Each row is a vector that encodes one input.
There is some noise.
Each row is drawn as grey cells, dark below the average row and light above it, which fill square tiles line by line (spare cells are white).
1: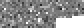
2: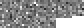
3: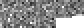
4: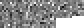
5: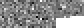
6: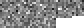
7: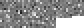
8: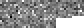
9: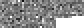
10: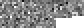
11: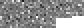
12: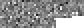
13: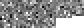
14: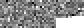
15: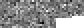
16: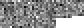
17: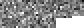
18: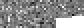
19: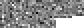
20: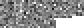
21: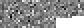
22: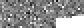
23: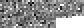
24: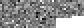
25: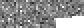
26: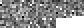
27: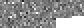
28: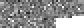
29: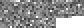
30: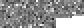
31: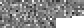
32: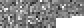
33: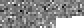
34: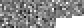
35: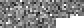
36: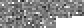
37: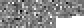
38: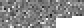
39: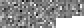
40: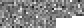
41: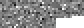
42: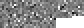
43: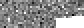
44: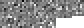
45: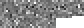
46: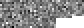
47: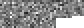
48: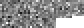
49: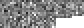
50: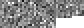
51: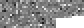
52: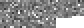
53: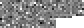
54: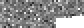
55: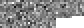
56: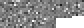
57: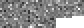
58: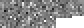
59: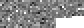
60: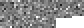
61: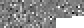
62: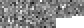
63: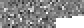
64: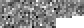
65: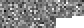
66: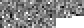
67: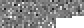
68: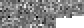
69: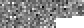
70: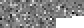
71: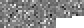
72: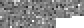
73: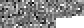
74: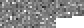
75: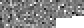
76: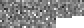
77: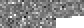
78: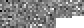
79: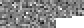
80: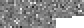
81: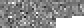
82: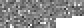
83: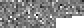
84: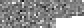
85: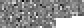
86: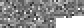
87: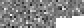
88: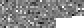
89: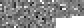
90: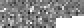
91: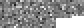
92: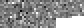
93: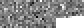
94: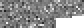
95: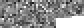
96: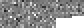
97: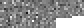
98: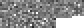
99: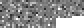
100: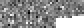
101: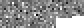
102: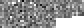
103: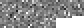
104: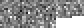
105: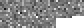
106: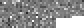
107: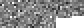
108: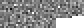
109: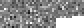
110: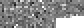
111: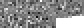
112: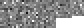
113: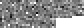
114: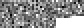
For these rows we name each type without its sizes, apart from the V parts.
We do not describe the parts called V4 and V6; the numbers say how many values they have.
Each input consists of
either a point on a line and a value of V6, or a true/false value and a value of V4.
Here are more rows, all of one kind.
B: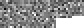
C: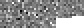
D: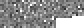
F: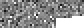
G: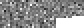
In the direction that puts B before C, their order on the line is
G, D, B, C, F.
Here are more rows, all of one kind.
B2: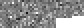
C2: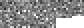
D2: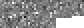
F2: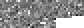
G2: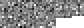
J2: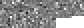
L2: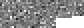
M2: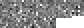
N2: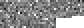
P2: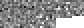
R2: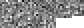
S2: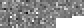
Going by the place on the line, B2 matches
D2, G2 and R2.
